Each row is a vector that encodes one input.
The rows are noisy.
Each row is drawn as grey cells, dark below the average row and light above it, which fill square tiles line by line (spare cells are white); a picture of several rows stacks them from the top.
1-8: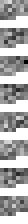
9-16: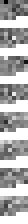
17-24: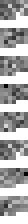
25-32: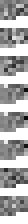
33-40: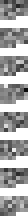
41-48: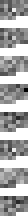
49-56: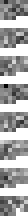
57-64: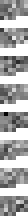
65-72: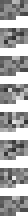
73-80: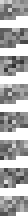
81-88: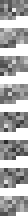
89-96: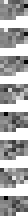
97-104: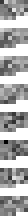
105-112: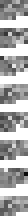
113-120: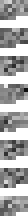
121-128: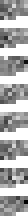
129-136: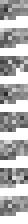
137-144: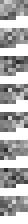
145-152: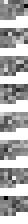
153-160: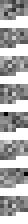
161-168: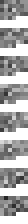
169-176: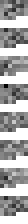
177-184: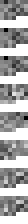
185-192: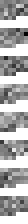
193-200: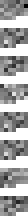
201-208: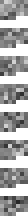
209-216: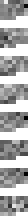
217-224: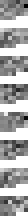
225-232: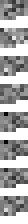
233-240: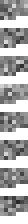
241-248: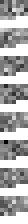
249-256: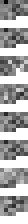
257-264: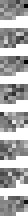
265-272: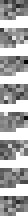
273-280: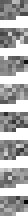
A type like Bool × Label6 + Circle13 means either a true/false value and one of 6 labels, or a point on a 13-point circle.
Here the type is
Bool × Bool × Bool + Line9 + Line10.
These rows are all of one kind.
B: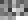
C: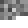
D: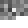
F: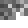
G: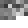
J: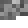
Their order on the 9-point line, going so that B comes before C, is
B, D, C, J, G, F.
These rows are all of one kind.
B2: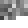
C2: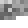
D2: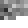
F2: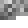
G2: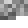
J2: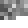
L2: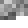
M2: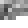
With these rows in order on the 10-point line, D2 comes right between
J2 and M2.
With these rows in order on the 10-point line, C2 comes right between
F2 and M2.
